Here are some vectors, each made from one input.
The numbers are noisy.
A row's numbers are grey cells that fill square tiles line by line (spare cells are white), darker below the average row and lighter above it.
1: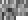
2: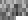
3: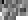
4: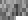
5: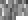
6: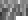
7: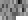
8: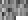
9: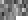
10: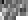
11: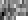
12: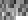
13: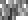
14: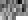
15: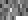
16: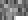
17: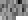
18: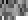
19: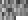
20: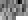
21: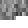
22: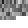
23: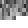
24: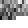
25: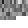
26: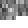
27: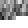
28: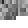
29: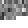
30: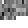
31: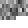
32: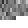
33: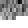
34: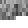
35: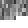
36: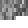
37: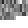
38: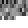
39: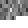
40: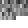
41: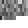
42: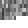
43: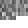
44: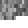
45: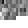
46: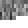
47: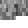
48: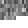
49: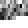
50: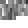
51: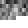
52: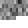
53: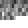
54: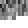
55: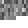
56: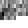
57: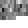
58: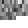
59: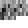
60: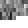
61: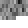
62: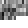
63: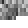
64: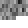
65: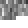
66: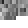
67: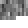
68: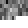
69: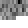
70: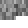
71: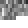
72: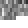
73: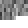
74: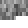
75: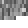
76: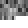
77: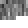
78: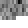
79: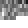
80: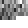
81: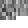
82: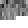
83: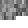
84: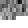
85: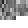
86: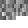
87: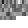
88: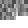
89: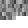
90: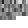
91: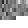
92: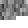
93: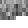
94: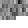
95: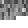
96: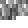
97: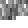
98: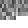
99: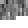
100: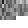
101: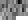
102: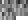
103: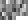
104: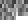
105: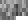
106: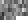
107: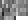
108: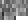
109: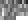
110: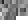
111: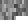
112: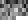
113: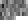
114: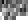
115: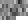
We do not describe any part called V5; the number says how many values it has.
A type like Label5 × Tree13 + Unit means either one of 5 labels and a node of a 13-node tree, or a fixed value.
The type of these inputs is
(Bool × Circle8 + Unit) × V5.
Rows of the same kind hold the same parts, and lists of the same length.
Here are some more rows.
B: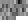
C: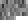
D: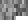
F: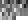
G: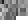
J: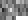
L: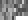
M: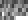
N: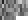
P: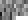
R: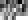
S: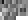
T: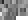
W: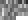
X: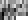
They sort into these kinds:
B, D, F, G, L, R, S, T, W
C, J, M, N, P, X

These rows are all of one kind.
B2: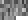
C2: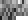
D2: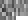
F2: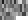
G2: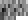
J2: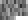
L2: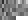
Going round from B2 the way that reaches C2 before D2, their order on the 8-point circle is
B2, C2, J2, F2, G2, D2, L2.
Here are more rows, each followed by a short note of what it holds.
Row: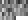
a value of V5
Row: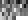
a value of V5
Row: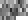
a value of V5
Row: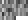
a value of V5
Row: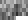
a value of V5
